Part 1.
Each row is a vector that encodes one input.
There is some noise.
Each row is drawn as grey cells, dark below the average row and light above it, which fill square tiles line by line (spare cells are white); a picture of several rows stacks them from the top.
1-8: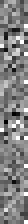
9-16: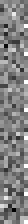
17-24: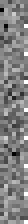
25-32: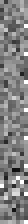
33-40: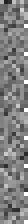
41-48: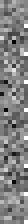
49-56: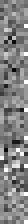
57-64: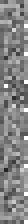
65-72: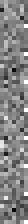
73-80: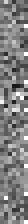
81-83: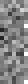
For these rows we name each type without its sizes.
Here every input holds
a list of points on a line.
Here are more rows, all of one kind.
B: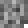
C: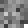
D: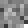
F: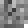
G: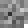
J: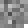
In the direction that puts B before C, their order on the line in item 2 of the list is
F, B, G, D, J, C.
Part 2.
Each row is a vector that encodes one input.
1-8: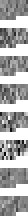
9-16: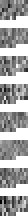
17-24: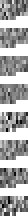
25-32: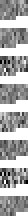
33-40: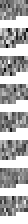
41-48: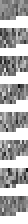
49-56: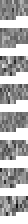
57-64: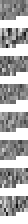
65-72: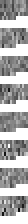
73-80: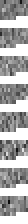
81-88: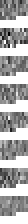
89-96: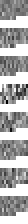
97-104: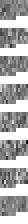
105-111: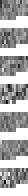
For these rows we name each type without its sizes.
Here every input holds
two labels.
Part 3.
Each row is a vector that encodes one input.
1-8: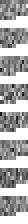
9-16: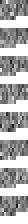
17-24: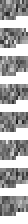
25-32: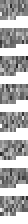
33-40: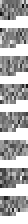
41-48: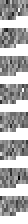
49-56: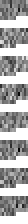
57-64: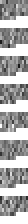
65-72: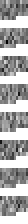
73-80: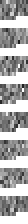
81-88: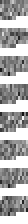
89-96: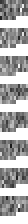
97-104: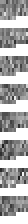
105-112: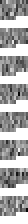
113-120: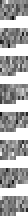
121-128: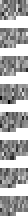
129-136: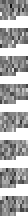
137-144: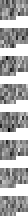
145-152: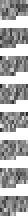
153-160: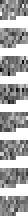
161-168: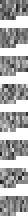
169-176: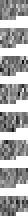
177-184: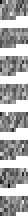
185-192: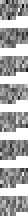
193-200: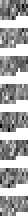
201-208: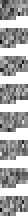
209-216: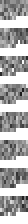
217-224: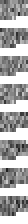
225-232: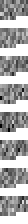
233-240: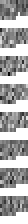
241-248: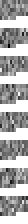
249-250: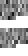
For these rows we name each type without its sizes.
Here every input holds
a point on each of two lines and three true/false values.
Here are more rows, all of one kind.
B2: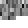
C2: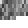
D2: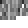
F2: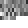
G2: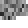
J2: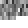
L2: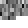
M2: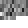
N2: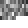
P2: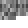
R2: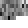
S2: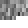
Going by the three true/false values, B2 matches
G2, J2, L2 and R2.
